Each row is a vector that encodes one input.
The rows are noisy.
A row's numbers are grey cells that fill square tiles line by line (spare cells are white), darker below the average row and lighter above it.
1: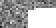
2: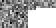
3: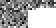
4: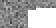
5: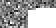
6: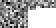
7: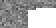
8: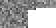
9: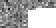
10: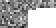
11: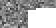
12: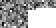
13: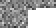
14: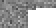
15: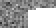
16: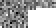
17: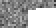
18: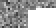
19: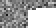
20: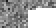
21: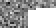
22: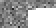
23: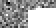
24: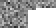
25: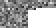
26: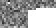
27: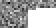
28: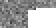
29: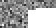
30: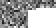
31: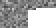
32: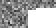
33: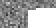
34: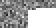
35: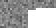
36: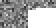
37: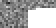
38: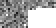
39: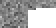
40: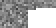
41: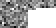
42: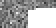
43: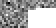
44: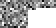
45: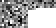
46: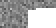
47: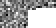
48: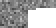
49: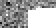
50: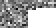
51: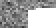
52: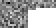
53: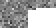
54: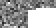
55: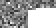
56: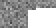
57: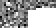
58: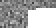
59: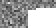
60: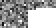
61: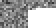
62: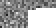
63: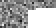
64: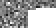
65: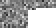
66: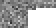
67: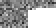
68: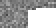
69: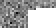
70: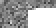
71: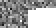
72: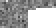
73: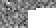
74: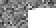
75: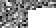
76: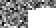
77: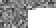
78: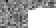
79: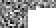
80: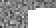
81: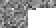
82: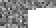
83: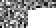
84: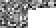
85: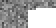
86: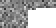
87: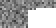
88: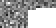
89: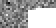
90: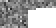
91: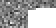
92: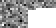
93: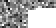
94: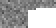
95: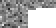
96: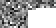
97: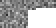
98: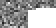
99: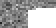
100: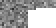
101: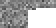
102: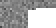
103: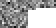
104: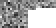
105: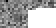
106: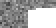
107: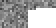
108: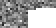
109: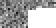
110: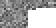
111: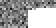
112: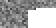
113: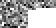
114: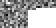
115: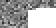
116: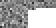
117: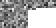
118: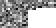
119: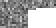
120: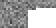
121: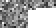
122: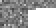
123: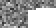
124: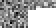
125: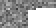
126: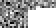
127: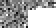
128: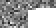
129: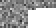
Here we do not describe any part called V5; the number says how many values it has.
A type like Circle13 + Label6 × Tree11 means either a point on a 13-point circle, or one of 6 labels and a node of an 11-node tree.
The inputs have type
Bool × (Line8 + List2(V5)).
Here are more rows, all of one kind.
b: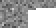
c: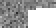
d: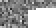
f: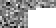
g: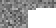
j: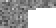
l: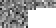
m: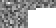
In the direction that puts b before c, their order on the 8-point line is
g, m, b, f, l, c, d, j.
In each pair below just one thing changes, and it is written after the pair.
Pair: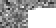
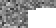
the true/false value
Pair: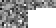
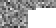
the value of V5 in item 1 of the list
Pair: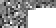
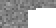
the true/false value
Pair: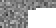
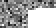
the value of V5 in item 2 of the list
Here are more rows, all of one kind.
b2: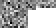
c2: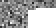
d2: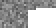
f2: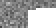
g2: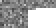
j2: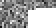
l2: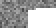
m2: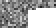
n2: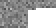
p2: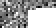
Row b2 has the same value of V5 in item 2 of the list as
c2, g2, n2 and p2.
